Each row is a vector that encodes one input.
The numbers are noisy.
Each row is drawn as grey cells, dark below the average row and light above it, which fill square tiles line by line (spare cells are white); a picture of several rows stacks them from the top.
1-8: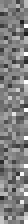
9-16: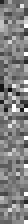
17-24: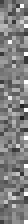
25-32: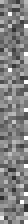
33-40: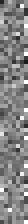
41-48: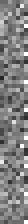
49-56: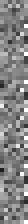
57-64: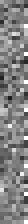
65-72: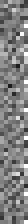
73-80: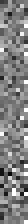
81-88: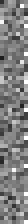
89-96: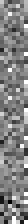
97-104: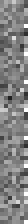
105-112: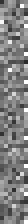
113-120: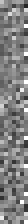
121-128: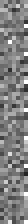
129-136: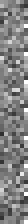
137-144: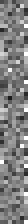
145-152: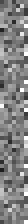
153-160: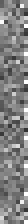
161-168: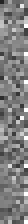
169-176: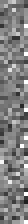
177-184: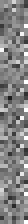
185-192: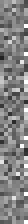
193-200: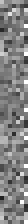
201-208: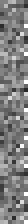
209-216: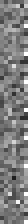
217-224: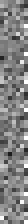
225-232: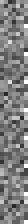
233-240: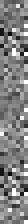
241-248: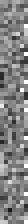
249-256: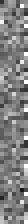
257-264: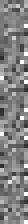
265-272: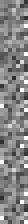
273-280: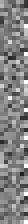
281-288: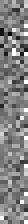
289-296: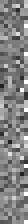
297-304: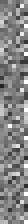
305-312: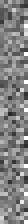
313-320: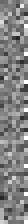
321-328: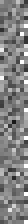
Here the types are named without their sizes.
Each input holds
a list of points on a line.
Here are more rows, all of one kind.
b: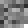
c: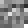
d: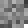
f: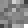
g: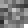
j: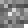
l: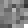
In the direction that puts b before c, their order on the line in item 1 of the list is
b, g, l, f, d, j, c.
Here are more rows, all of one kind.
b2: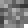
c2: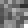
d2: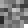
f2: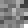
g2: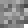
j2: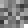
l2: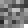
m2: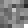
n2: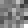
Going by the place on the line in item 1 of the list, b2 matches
d2 and j2.
